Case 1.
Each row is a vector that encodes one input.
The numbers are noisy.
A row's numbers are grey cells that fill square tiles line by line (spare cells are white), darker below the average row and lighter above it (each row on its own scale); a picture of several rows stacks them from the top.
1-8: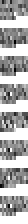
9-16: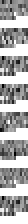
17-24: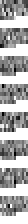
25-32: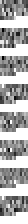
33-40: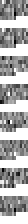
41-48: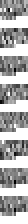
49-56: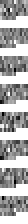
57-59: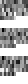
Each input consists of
a point on a 12-point line.
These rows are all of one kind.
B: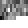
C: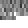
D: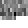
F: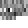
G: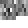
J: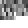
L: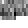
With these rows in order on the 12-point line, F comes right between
D and G.
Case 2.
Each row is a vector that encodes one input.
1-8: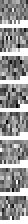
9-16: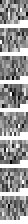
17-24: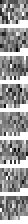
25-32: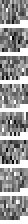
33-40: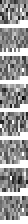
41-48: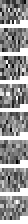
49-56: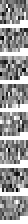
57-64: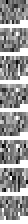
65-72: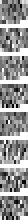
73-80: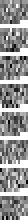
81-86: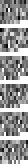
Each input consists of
a node of an 11-node tree.
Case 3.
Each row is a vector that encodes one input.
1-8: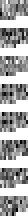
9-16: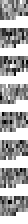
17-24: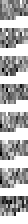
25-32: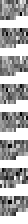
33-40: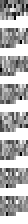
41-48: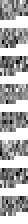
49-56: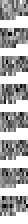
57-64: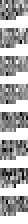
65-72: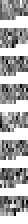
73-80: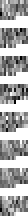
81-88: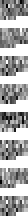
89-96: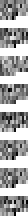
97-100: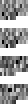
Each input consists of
a point on an 18-point line.
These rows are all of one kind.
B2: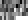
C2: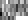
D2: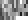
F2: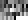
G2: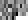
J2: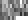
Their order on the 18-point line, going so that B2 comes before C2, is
B2, F2, G2, J2, D2, C2.
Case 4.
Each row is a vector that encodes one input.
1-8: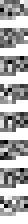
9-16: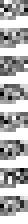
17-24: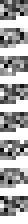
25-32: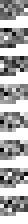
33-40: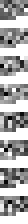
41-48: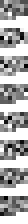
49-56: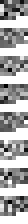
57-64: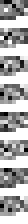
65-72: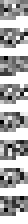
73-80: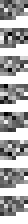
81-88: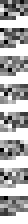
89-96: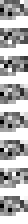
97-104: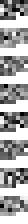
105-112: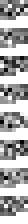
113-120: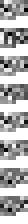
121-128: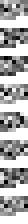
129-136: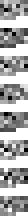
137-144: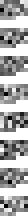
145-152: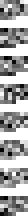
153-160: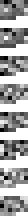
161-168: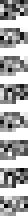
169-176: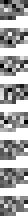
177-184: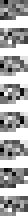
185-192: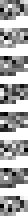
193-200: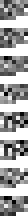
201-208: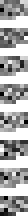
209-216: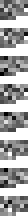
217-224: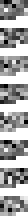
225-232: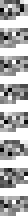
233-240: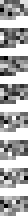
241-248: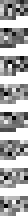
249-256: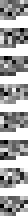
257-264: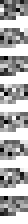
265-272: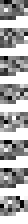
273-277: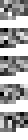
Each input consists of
a point on an 11-point line.
